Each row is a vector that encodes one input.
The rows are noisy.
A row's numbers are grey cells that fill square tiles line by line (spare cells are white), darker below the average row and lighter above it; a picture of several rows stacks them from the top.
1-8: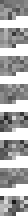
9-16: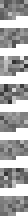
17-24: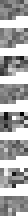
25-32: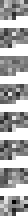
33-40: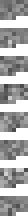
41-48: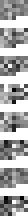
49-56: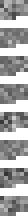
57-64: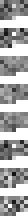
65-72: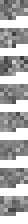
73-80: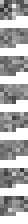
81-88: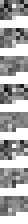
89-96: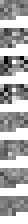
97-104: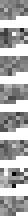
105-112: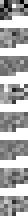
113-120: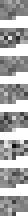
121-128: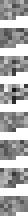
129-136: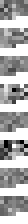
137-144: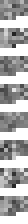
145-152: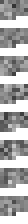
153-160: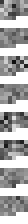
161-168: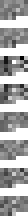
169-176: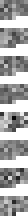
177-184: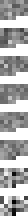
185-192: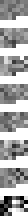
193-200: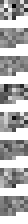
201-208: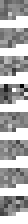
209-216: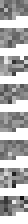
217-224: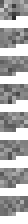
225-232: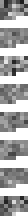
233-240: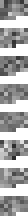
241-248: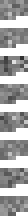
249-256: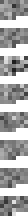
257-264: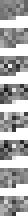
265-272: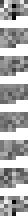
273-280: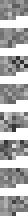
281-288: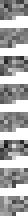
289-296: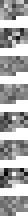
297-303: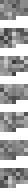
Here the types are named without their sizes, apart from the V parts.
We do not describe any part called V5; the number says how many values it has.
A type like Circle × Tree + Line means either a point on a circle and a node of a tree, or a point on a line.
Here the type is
List(Line) × V5.
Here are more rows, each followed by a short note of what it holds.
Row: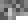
a value of V5, together with the empty list
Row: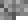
a value of V5, together with a list of two items
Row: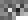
a value of V5, together with the empty list
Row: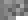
a value of V5, together with a list of one item
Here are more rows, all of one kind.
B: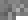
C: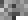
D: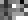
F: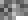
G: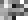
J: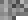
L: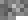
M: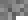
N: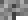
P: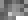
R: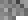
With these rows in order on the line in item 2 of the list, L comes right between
G and M.
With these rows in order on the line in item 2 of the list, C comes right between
F and J.
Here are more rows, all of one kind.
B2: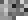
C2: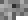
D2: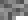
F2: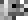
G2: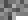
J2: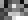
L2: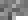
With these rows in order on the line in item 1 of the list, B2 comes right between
D2 and F2.
